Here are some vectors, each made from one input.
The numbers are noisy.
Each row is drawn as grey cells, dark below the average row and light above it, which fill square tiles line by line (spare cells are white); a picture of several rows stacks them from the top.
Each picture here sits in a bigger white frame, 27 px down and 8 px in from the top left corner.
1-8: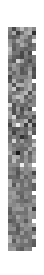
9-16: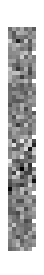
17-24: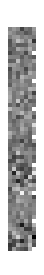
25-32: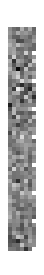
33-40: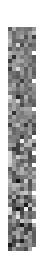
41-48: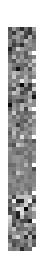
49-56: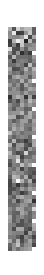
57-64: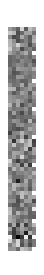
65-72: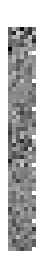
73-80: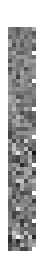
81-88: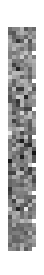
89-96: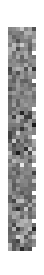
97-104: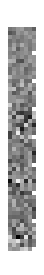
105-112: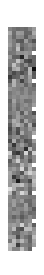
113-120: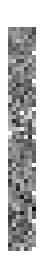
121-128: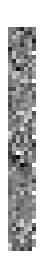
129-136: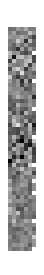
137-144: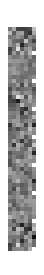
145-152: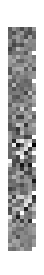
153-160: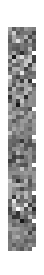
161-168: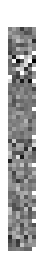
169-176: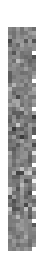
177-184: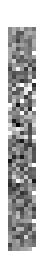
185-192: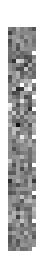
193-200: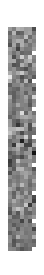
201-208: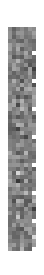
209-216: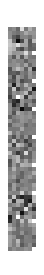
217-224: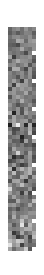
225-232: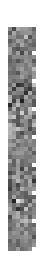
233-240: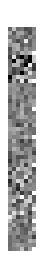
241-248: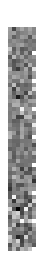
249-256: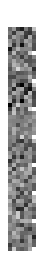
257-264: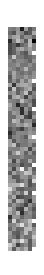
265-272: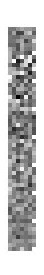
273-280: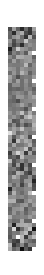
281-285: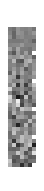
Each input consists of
a list of up to three points on a 5-point line.
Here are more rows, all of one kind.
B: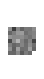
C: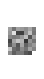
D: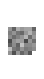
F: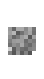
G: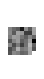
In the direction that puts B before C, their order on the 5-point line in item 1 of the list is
G, B, F, D, C.
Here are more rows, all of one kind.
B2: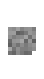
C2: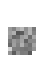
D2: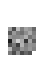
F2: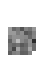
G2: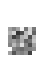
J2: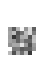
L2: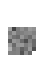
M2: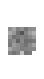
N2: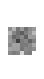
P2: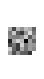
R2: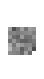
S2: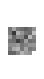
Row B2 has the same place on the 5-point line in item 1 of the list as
C2, D2, G2 and S2.
